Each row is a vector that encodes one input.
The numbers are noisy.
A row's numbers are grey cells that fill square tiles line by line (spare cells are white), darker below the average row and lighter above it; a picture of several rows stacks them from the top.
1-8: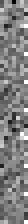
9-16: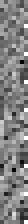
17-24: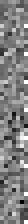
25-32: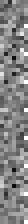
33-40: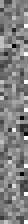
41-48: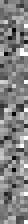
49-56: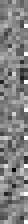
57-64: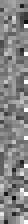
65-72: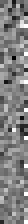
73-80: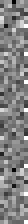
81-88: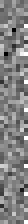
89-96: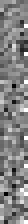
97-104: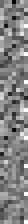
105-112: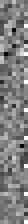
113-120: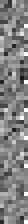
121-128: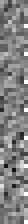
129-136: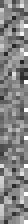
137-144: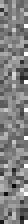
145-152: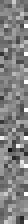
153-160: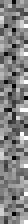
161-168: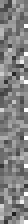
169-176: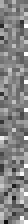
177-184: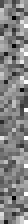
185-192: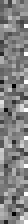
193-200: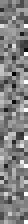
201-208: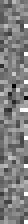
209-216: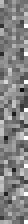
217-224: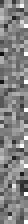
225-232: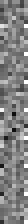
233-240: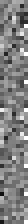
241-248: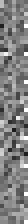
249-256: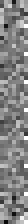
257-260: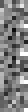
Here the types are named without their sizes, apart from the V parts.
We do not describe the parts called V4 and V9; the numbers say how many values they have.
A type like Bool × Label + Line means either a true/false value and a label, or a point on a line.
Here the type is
Bool × V9 + List(Line) × V4.
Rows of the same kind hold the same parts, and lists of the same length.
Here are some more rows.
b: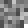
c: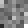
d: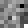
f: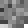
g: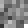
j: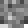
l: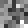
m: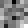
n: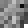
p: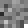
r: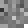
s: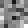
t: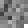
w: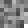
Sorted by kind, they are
b, c, r, w
d, n
f, j
g, p, t
l, m, s

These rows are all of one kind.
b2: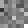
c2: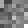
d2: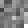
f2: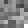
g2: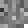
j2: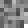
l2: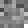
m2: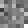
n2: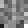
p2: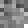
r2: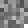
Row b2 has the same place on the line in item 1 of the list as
l2 and n2.
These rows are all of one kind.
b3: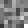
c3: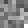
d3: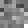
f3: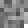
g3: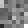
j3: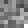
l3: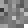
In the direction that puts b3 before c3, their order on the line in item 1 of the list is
b3, j3, c3, f3, l3, d3, g3.
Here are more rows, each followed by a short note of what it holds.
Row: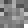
a value of V4, together with a list of one item
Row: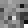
a value of V4, together with the empty list
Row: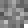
a value of V4, together with a list of two items
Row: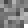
a value of V4, together with a list of one item
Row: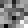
a true/false value and a value of V9
